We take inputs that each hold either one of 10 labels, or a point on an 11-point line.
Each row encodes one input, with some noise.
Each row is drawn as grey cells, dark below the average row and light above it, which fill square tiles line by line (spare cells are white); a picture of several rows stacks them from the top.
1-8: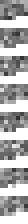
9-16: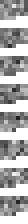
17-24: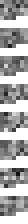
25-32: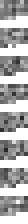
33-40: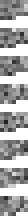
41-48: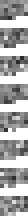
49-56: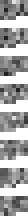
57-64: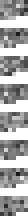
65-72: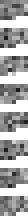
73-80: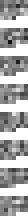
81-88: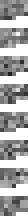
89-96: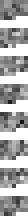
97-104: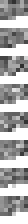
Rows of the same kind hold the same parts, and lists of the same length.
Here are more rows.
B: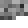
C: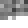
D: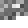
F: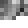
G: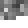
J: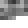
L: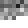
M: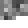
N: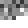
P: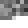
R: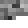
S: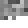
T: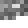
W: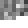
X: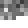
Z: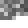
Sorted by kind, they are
B, F, G, L, M, N, R, X
C, D, J, P, S, T, W, Z

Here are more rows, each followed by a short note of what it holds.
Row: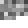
one of 10 labels
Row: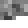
a point on an 11-point line
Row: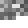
one of 10 labels
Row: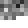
a point on an 11-point line
